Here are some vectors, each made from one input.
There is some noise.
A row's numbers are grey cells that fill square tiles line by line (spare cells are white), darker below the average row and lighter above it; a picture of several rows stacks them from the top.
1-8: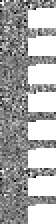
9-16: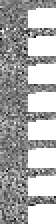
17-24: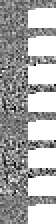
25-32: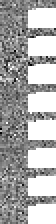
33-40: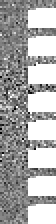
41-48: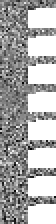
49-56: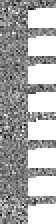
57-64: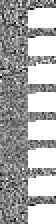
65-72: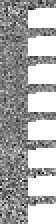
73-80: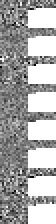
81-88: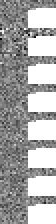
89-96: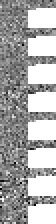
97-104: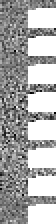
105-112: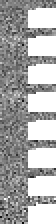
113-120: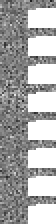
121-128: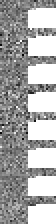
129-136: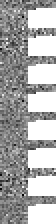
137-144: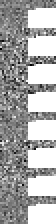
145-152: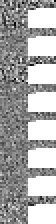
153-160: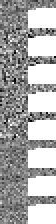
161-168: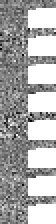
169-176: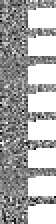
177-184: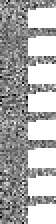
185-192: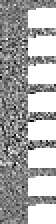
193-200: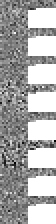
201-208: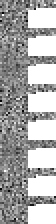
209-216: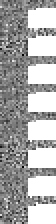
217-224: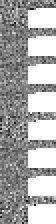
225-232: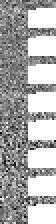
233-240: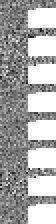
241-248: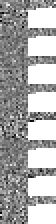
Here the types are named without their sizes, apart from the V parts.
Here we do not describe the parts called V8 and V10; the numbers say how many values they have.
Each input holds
either a fixed value, or two labels, or a node of a tree, or a value of V8 and a value of V10.
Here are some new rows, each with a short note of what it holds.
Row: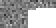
a value of V8 and a value of V10
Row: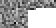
a node of a tree
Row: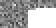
a value of V8 and a value of V10
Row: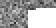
a node of a tree
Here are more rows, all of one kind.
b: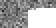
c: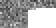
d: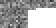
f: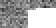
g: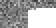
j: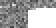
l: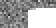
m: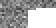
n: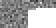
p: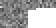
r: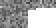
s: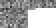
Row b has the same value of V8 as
f, p and r.
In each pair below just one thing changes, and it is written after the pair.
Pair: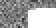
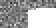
the value of V8
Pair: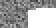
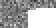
the value of V8
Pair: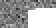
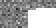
the value of V8
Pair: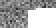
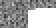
the value of V10
